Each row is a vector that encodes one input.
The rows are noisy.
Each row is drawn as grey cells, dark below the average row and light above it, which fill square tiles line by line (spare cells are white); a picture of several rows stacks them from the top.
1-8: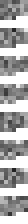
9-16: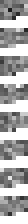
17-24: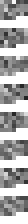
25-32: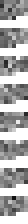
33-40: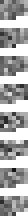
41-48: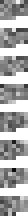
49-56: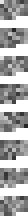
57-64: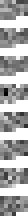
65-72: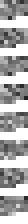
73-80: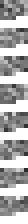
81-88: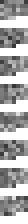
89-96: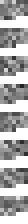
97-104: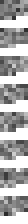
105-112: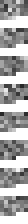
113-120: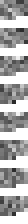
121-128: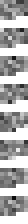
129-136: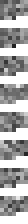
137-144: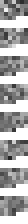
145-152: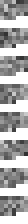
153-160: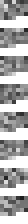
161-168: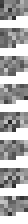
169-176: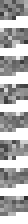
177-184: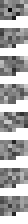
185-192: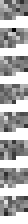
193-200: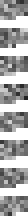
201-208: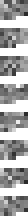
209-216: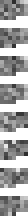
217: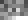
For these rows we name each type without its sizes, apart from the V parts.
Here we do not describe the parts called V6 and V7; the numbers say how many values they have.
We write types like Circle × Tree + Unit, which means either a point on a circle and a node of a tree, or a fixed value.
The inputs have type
Bool × V6 + Line + V7.
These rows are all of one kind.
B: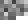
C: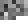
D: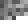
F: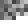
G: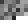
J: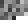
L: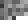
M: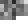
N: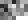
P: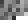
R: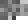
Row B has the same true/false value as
C and M.
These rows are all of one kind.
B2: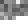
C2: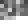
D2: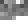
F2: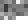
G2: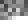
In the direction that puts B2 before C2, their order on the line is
F2, B2, D2, C2, G2.
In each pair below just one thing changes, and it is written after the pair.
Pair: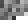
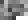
the true/false value
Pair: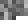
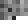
the true/false value
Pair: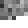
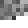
the value of V6
